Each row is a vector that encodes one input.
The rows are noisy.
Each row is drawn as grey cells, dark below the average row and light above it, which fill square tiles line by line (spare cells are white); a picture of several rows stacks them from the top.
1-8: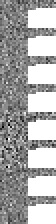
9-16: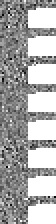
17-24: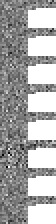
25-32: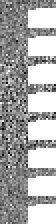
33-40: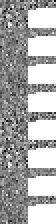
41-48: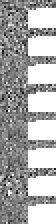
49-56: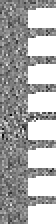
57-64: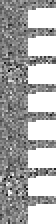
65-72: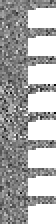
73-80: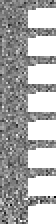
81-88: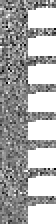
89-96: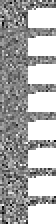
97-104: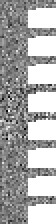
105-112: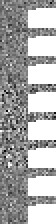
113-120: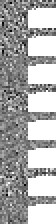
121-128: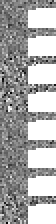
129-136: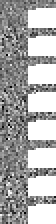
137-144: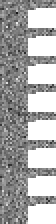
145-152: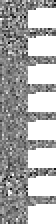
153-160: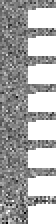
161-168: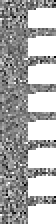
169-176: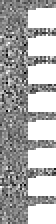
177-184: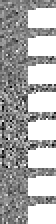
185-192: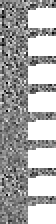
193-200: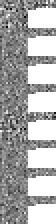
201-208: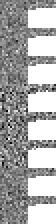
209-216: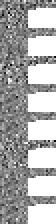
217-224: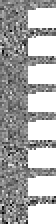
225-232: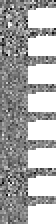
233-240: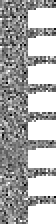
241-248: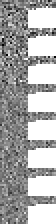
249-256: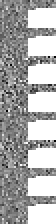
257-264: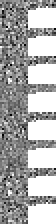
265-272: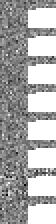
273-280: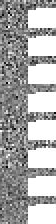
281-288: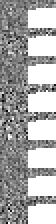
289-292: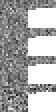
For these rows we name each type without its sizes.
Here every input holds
either a label, or a point on a line.
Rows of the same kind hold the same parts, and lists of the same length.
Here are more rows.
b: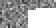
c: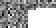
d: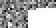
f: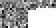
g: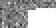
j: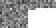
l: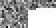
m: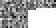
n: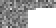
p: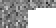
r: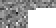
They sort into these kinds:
b, g, j, n, p, r
c, d, f, l, m

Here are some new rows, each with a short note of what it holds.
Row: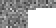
a point on a line
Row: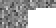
a point on a line
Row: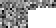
a label
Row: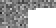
a point on a line
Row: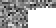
a label
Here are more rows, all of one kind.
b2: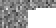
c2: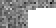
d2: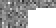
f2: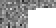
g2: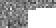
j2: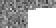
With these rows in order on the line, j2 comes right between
f2 and g2.
